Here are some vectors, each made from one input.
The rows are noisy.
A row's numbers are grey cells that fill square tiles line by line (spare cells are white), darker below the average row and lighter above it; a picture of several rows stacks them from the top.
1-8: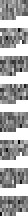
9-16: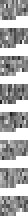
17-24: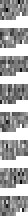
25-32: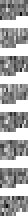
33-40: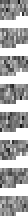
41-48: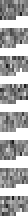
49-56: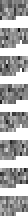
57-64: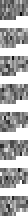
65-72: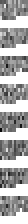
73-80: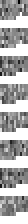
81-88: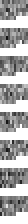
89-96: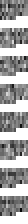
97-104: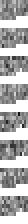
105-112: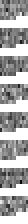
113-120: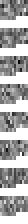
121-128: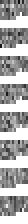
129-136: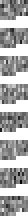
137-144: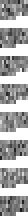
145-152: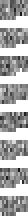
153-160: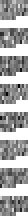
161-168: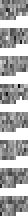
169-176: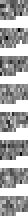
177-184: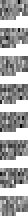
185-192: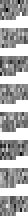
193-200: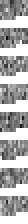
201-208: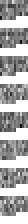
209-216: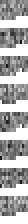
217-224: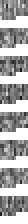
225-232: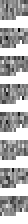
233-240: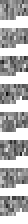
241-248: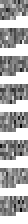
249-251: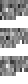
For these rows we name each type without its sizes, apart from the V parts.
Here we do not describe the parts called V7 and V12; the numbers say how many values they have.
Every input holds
a value of V12, together with either a point on a line, or a true/false value and a value of V7.
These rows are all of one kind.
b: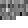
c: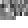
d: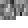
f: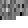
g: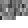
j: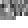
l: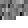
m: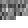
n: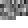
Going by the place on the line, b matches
f and l.
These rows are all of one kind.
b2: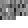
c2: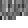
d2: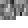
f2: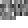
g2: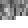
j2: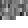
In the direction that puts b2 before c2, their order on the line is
f2, d2, g2, b2, c2, j2.
